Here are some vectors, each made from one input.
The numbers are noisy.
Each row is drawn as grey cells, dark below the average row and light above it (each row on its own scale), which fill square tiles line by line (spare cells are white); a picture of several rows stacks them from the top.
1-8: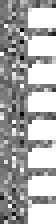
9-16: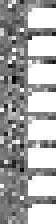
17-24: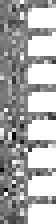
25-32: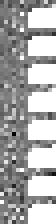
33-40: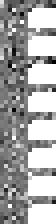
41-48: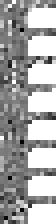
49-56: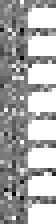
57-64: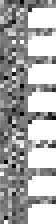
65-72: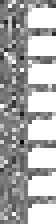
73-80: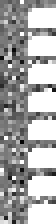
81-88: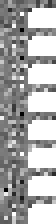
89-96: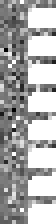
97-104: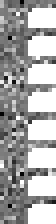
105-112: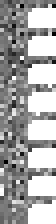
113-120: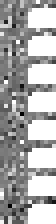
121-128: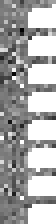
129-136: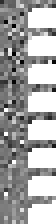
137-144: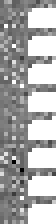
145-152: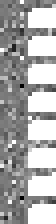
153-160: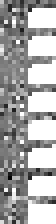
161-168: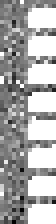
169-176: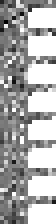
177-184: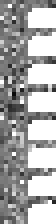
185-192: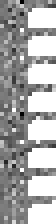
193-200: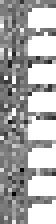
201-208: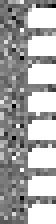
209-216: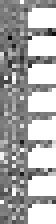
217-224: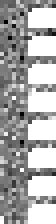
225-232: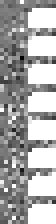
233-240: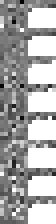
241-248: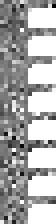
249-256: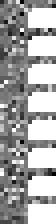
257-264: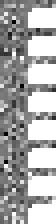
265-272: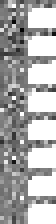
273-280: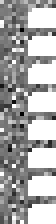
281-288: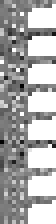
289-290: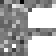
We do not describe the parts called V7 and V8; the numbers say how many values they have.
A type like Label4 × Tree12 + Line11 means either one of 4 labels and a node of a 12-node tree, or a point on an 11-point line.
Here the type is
(Bool × Line4 + V7) × V8.
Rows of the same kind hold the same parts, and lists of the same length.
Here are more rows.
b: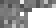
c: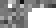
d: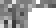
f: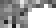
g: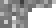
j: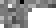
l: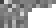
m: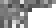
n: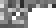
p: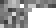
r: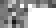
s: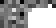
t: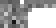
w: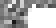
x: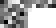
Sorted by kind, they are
b, f, l, m, n, t
c, d, g, j, p, r, s, w, x

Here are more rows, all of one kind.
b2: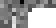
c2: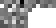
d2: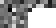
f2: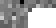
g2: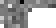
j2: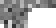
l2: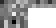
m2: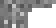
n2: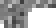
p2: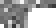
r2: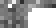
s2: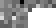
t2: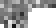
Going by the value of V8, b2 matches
d2, j2, m2 and p2.
